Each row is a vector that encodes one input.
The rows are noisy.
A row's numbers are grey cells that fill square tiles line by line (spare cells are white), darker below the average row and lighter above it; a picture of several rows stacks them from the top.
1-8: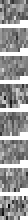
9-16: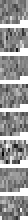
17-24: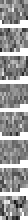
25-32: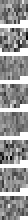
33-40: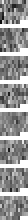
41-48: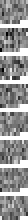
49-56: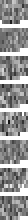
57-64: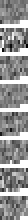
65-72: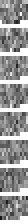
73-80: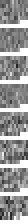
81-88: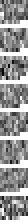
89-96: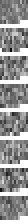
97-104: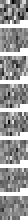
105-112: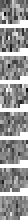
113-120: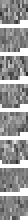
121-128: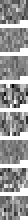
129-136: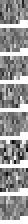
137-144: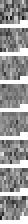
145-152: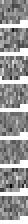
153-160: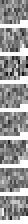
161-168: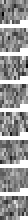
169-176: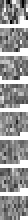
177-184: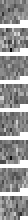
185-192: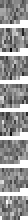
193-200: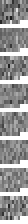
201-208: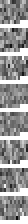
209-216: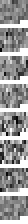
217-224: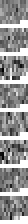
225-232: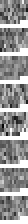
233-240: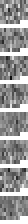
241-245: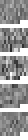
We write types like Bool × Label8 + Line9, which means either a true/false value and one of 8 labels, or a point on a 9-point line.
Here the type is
Bool × (Line7 + Tree8) × Line9 + Line8.
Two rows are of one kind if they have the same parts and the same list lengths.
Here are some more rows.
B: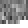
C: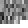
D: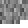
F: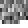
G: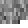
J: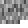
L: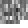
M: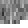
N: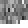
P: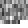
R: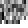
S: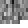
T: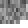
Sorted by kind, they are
B, D, G, J, M, P, R
C, F, N
L, S, T

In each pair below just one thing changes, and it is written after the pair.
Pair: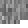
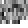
the true/false value
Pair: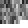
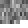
the true/false value
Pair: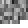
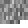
the node of the tree
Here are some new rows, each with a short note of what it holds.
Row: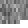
a point on a 9-point line, a node of an 8-node tree and a true/false value
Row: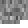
a point on a 7-point line, a point on a 9-point line and a true/false value
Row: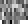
a point on an 8-point line
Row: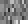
a point on an 8-point line
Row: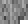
a point on a 9-point line, a node of an 8-node tree and a true/false value
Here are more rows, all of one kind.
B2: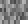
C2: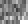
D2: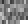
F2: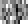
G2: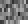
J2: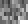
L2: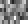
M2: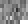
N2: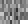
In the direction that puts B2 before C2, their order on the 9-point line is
L2, B2, N2, G2, J2, F2, C2, M2, D2.
